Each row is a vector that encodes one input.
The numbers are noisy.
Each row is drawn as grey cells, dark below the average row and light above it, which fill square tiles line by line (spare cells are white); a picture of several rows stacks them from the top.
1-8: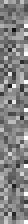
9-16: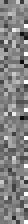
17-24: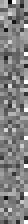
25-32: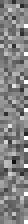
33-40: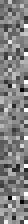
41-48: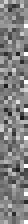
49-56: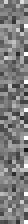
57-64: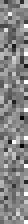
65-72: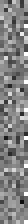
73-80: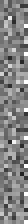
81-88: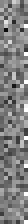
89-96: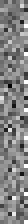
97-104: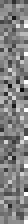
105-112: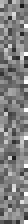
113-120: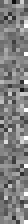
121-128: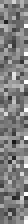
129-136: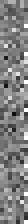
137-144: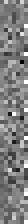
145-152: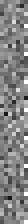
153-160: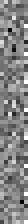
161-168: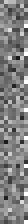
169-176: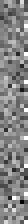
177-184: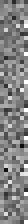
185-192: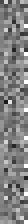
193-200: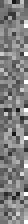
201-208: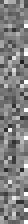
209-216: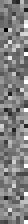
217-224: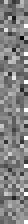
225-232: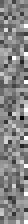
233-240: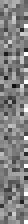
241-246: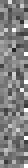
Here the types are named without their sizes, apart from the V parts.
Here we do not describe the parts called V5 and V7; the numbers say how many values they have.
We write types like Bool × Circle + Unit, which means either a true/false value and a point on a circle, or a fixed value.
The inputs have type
(Line + V5) × List(Circle) × V7.
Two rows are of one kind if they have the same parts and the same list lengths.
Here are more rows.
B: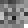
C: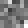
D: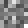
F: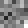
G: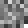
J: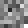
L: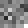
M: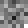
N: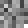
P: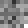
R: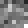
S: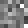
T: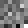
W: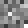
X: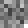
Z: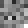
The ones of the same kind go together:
B, M, P
C, F, X
D, L, Z
G, J, S, T
N, R
W

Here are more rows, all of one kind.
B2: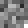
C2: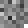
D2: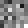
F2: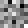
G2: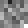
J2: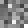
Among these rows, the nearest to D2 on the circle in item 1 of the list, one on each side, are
B2 and G2.
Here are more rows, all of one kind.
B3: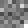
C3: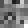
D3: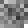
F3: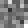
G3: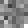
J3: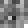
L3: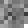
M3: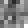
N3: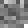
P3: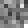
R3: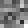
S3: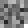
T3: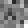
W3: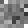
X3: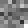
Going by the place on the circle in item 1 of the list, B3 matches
C3, R3, T3 and X3.
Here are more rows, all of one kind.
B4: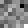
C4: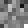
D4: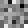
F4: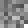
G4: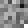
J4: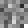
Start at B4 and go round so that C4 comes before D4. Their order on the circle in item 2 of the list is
B4, G4, F4, J4, C4, D4.
